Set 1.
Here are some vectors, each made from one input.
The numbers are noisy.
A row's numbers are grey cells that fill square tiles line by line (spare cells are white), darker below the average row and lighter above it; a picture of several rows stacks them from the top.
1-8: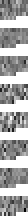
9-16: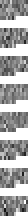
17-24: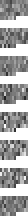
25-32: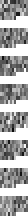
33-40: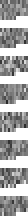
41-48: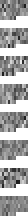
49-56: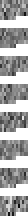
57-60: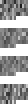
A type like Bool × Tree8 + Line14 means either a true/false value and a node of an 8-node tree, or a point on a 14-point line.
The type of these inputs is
(Circle5 + Unit) × Label7.
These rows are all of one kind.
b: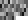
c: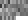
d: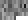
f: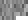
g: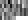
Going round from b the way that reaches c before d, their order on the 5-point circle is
b, c, g, f, d.
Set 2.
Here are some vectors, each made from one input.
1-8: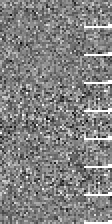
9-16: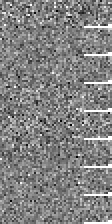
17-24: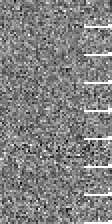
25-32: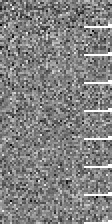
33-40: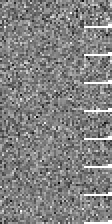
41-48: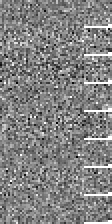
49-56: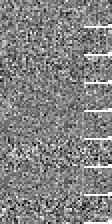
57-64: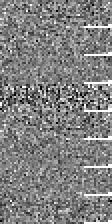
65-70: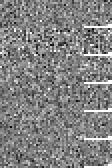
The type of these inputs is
(Bool × Bool × Bool × Bool + Unit) × Label7.
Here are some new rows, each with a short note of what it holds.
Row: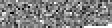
one of 7 labels
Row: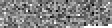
one of 7 labels
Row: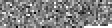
one of 7 labels
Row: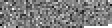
one of 7 labels and four true/false values
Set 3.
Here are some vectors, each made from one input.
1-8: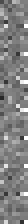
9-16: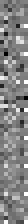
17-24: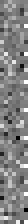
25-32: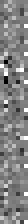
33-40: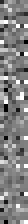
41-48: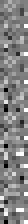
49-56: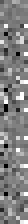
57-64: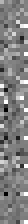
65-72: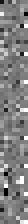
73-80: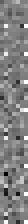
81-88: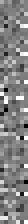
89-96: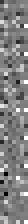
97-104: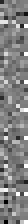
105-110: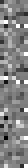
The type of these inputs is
Bool × Line7 × Line11.
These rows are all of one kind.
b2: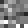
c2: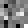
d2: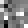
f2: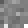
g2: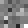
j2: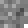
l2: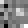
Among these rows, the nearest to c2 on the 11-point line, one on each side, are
g2 and l2.
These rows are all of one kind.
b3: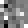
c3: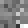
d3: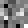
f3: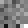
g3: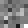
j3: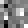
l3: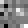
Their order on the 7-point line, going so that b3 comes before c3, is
b3, l3, j3, f3, d3, g3, c3.
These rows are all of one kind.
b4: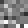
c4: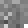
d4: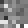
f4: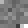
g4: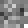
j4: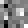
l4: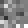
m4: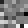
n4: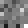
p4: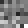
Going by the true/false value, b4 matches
d4, g4 and l4.
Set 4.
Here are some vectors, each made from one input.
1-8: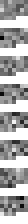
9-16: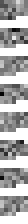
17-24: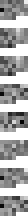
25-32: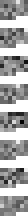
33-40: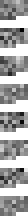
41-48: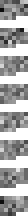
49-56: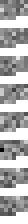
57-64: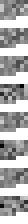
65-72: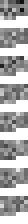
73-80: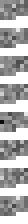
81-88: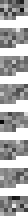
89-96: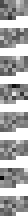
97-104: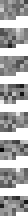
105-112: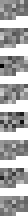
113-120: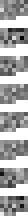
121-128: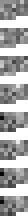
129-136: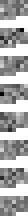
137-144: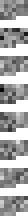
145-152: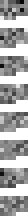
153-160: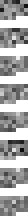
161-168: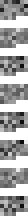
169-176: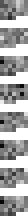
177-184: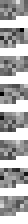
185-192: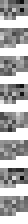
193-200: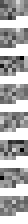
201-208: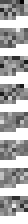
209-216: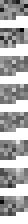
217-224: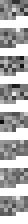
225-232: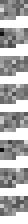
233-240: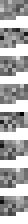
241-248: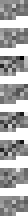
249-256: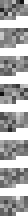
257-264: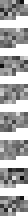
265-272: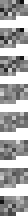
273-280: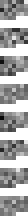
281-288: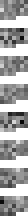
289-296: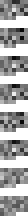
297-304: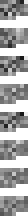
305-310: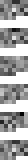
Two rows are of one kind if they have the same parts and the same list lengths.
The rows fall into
2 kinds.
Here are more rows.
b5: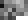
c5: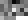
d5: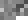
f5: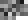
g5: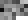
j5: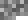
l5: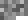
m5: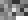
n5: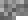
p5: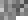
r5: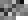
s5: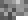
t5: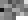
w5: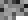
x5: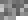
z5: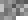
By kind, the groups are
b5, d5, j5, l5, n5, p5, s5, x5, z5
c5, f5, g5, m5, r5, t5, w5

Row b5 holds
a point on an 18-point line.
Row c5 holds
a point on a 13-point circle.
